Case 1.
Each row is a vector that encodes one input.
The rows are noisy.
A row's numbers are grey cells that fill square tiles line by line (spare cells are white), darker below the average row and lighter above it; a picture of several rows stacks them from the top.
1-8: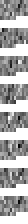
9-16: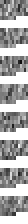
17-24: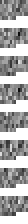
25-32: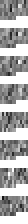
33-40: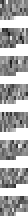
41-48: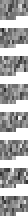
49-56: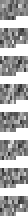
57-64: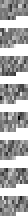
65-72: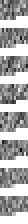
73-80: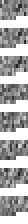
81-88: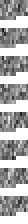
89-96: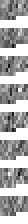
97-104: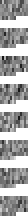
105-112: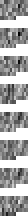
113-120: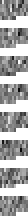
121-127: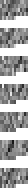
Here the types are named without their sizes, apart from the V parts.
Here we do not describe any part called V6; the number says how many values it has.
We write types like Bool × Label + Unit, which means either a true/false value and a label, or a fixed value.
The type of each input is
Bool × (Line + V6).
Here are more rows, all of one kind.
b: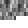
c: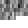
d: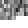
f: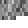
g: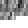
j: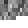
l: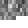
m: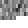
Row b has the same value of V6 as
c and g.
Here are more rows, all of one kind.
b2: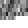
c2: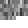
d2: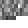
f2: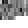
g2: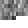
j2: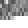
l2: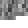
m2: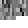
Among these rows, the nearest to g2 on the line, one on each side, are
d2 and l2.
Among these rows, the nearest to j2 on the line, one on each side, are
b2 and c2.
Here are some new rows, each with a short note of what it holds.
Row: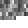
a true/false value and a value of V6
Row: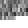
a point on a line and a true/false value
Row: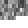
a true/false value and a value of V6
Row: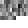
a true/false value and a value of V6
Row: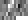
a true/false value and a value of V6
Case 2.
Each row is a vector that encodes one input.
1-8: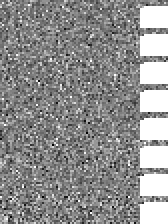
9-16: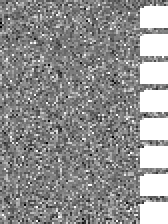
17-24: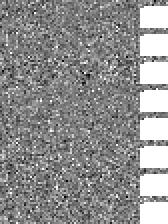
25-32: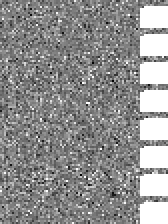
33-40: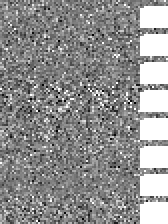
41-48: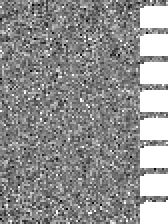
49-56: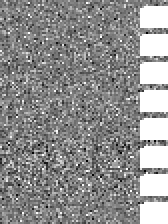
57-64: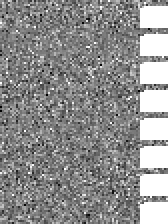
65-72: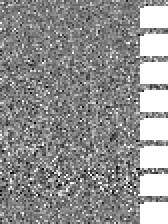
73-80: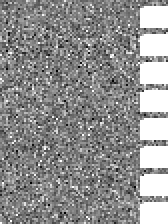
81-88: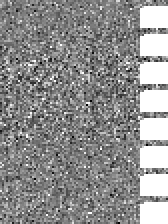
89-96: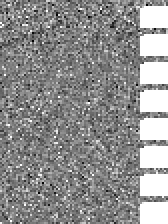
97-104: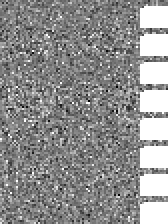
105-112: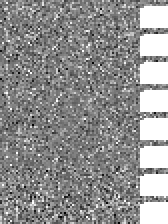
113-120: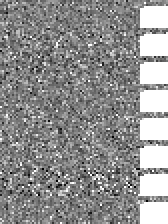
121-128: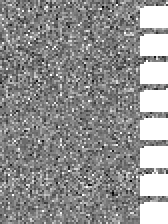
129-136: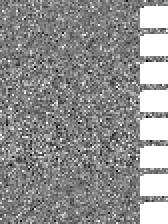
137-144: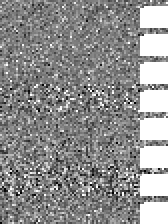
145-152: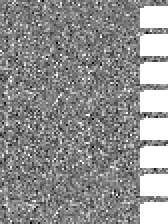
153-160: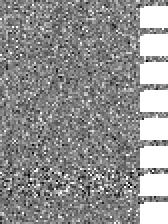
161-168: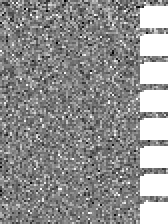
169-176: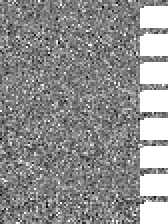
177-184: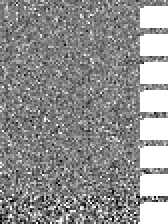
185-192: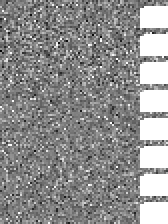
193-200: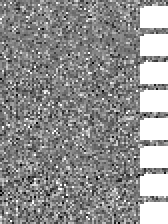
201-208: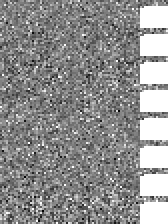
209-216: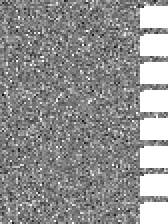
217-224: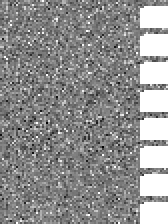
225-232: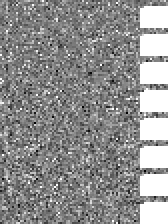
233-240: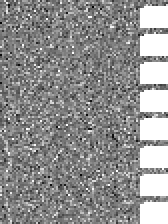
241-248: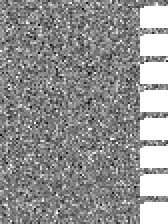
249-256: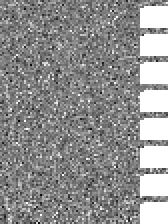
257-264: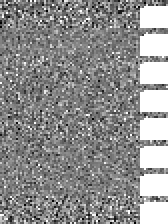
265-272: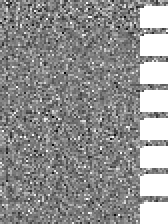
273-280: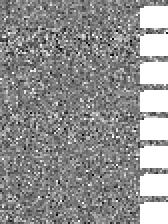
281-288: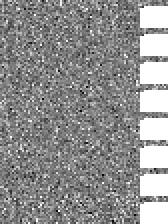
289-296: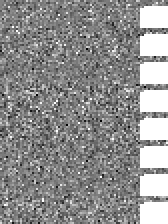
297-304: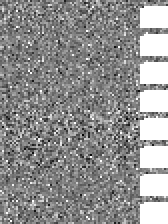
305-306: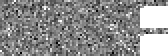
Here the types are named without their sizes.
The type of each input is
List(Line).
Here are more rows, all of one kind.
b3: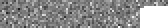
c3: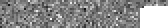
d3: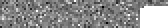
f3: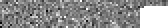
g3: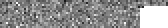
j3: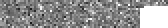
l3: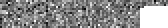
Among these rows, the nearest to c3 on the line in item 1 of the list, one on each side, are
g3 and l3.
